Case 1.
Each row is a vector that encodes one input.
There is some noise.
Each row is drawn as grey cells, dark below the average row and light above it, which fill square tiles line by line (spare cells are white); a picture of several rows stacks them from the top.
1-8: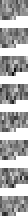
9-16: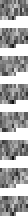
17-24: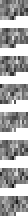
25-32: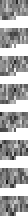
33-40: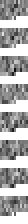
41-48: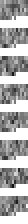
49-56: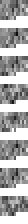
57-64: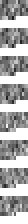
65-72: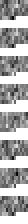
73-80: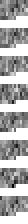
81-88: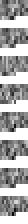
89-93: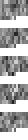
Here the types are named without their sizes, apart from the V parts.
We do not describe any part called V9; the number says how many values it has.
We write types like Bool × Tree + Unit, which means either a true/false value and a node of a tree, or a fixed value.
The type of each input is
Bool × V9 + Line.
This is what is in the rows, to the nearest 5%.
About 55% of them hold a point on a line. The rest hold a true/false value and a value of V9.
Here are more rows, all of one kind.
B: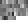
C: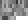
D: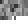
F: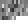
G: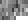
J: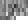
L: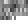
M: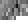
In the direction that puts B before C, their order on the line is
B, C, J, G, M, F, D, L.
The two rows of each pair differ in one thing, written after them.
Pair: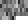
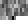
the value of V9
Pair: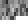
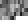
the value of V9
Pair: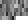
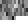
the true/false value
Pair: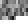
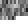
the true/false value
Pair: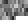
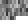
the true/false value
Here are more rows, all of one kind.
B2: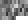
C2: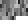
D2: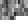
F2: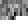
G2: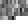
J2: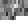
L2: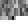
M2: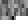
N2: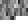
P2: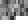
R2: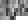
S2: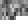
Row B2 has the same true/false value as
G2, J2 and L2.
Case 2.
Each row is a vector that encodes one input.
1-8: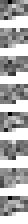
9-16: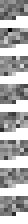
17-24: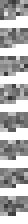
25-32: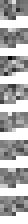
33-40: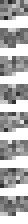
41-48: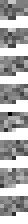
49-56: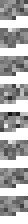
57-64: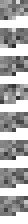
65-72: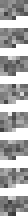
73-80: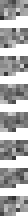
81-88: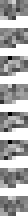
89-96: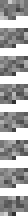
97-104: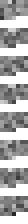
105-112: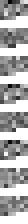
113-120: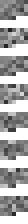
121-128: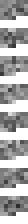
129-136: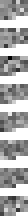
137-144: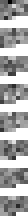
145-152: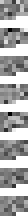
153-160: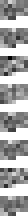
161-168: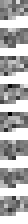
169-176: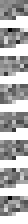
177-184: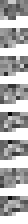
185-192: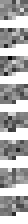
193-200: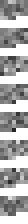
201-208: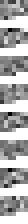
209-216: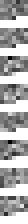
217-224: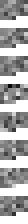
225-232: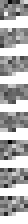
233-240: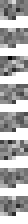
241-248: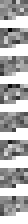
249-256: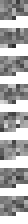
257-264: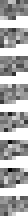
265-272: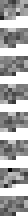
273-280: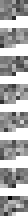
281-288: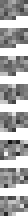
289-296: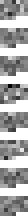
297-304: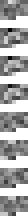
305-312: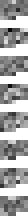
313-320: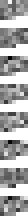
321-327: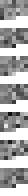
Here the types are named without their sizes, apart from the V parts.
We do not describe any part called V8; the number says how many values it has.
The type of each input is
Bool × V8 + Circle + Unit.
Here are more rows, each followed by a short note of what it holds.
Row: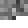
a true/false value and a value of V8
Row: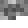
a true/false value and a value of V8
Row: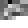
a point on a circle
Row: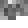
a true/false value and a value of V8
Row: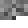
a true/false value and a value of V8
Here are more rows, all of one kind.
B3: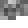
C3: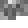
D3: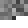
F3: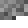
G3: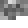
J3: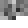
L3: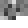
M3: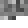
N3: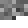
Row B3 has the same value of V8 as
C3 and G3.
